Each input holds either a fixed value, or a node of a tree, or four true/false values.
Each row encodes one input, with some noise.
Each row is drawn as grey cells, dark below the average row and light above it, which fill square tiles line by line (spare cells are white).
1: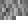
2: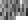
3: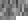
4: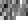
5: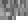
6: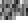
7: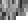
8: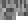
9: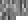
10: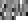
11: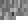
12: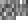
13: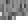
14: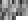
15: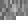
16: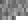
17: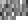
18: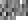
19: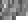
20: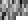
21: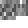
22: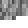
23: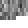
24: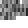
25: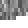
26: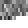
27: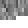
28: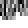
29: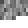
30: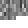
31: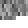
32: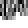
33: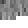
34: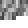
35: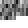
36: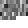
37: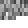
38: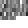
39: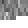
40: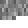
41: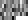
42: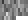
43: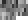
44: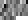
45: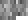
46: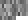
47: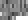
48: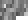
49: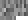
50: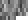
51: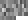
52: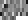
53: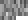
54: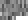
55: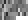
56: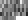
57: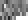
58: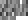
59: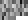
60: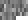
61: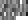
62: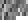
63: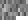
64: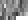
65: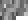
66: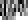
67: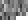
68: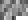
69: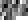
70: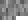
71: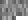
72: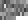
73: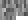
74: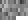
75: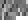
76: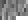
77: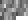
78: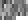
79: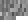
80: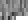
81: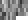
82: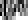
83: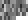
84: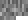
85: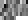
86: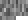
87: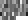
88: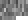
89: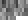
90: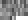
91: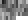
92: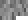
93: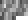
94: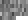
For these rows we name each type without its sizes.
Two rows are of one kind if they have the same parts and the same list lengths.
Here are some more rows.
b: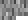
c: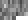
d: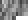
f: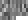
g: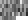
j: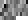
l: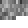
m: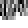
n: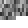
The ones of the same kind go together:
b, c, d, f, l
g, j, n
m

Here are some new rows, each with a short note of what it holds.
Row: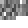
a node of a tree
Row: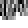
a fixed value
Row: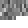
four true/false values
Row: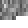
four true/false values
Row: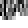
a fixed value
